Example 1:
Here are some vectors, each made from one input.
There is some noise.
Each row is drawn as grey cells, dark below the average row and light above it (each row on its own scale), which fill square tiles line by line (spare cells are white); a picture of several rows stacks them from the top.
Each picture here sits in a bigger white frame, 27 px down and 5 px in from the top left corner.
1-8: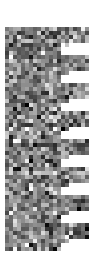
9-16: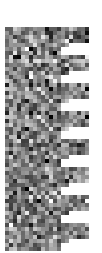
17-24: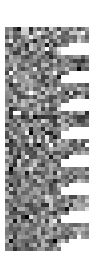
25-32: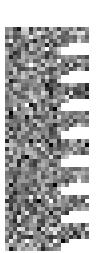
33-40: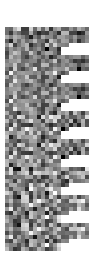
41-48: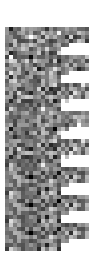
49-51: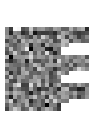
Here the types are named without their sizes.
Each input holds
four true/false values.
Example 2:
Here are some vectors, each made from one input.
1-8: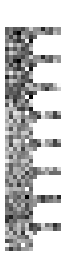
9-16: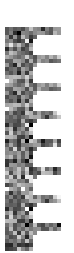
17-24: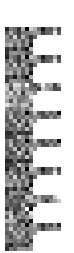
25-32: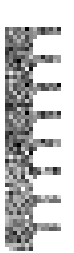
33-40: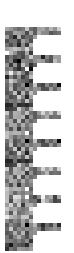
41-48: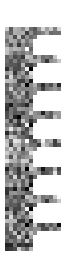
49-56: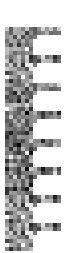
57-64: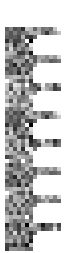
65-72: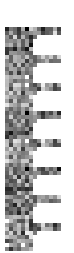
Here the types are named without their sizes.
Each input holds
a point on a line.
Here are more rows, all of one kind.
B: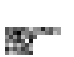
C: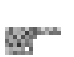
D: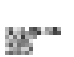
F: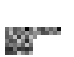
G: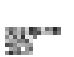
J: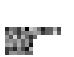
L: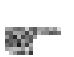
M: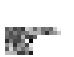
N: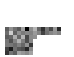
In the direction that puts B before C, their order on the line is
F, N, J, B, M, L, C, D, G.
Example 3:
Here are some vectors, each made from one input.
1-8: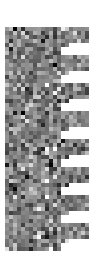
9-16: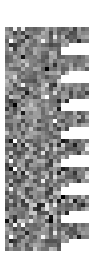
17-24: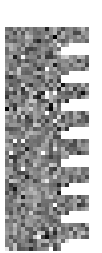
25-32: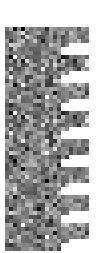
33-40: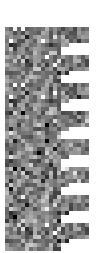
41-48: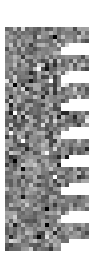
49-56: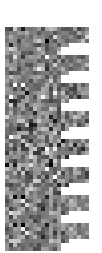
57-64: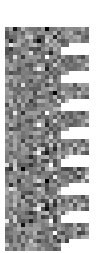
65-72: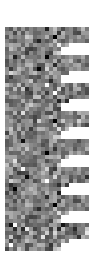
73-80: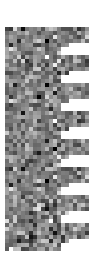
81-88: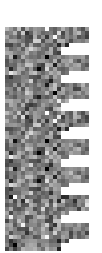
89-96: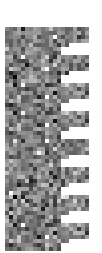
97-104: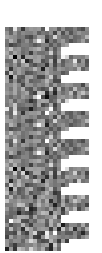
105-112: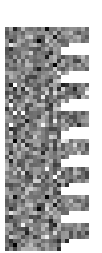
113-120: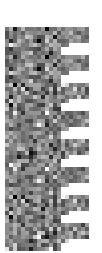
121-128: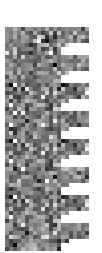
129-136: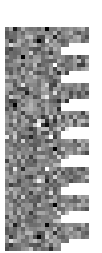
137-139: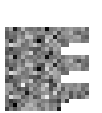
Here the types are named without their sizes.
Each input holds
either a fixed value, or four true/false values.
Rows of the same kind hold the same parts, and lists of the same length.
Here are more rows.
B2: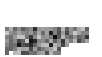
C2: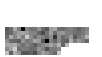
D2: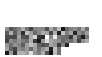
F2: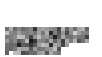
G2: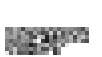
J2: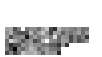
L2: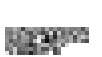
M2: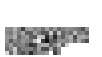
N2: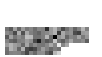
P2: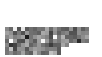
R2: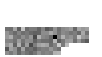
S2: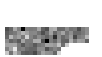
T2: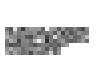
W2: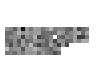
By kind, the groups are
B2, F2
C2, D2, G2, J2, L2, M2, N2, P2, R2, S2, T2, W2

